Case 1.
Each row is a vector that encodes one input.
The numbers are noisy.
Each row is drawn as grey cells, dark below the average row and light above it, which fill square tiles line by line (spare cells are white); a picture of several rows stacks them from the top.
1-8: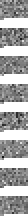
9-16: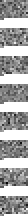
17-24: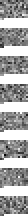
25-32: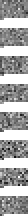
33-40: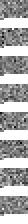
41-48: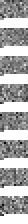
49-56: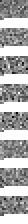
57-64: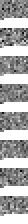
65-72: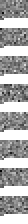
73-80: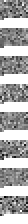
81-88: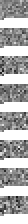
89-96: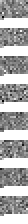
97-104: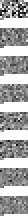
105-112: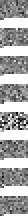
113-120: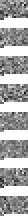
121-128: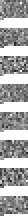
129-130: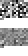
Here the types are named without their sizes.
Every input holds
either a fixed value, or two labels.
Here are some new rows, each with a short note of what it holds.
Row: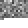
two labels
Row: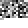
a fixed value
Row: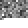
two labels
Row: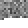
two labels
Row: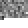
two labels
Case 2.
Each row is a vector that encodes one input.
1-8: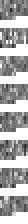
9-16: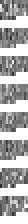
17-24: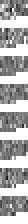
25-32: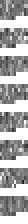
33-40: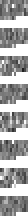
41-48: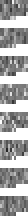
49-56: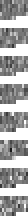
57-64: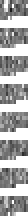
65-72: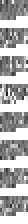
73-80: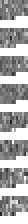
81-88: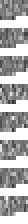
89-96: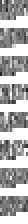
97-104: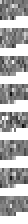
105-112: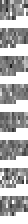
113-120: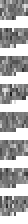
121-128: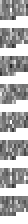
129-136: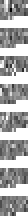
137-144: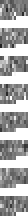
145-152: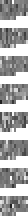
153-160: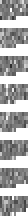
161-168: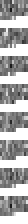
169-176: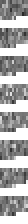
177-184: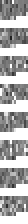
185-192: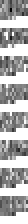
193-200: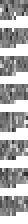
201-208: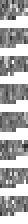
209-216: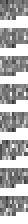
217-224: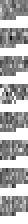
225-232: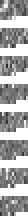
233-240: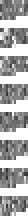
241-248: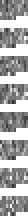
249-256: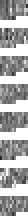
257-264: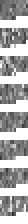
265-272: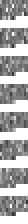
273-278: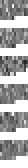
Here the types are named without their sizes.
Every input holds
a point on a line, together with either a point on a circle, or a fixed value.
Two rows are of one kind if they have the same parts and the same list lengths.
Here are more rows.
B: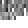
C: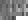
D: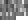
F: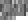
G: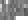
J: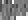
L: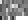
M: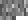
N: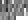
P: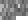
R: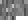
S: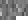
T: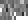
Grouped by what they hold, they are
B, D, F, J, N
C, G, L, M, P, R, S, T

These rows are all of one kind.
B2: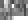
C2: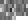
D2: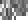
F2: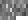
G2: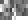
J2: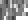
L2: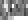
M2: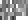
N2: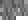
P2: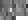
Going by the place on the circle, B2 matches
C2, J2 and L2.
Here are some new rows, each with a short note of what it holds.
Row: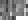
a point on a circle and a point on a line
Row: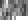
a point on a circle and a point on a line
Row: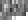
a point on a line
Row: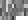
a point on a circle and a point on a line
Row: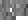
a point on a circle and a point on a line
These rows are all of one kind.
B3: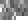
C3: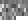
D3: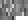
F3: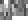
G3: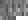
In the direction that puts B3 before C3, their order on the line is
B3, F3, D3, C3, G3.
